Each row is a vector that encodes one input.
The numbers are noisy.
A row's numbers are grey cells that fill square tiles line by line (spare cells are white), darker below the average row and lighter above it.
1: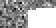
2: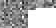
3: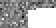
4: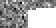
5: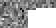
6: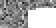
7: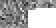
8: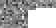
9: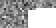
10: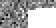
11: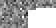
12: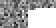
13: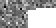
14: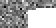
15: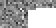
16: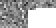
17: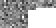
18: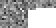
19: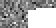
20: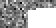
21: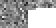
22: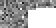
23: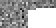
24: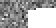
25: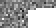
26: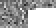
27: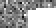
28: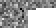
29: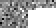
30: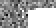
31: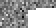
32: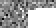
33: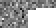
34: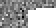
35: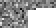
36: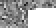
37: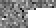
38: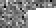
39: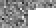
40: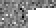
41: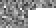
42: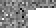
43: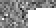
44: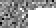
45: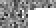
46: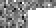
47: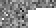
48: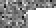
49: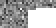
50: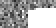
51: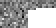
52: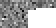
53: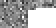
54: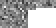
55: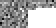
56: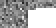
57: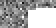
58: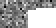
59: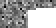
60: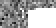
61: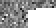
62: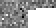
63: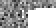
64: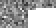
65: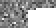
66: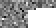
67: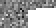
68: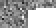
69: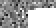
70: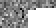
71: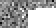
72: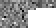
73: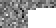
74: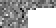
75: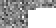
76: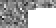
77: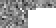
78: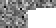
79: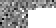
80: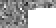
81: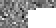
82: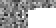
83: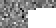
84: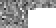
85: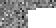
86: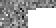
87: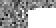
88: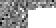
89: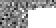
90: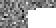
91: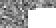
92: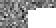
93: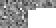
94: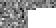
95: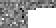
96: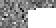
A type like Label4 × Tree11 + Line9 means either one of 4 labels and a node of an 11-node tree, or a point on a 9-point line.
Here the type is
Bool × (Line5 + Tree9).
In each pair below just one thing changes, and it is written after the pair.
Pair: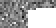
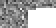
the true/false value
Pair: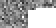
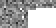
the node of the tree
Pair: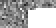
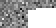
the true/false value
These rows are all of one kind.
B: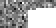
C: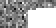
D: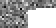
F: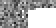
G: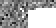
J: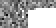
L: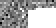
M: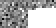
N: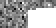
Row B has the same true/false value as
C, D and N.
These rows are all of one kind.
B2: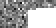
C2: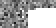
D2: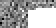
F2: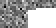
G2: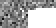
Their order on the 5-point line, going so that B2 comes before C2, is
B2, D2, G2, F2, C2.
